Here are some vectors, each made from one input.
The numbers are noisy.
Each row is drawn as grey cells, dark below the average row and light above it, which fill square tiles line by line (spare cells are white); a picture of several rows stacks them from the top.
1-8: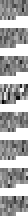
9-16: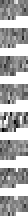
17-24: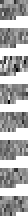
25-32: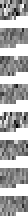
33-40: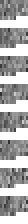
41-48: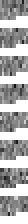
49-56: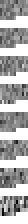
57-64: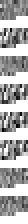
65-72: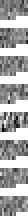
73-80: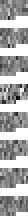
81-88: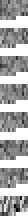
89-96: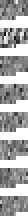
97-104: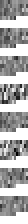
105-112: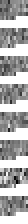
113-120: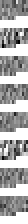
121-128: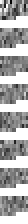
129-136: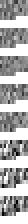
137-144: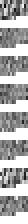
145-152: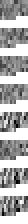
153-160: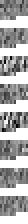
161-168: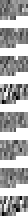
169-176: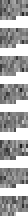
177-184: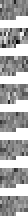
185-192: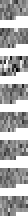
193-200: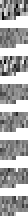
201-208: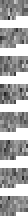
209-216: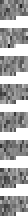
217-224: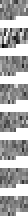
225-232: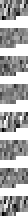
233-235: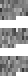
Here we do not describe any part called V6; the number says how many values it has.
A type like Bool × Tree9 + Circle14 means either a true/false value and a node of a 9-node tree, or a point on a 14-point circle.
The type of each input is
Line9 × (Line10 + Line11) + V6 × V6.
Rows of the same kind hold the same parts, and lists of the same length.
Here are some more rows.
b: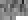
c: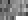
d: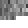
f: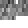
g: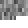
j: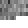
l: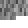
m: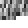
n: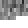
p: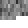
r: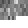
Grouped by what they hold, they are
b, f, n, r
c, d, g, j, l, p
m

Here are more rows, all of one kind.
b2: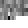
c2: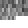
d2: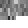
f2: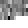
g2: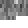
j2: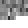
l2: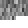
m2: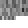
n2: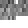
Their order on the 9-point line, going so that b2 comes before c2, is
f2, m2, b2, j2, c2, l2, n2, d2, g2.
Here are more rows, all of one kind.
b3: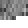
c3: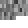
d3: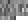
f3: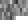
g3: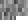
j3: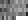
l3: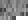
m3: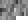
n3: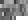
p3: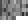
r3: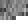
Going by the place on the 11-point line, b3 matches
l3 and r3.
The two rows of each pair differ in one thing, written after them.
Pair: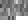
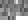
the place on the 9-point line
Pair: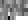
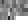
the place on the 10-point line
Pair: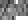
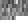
the place on the 9-point line
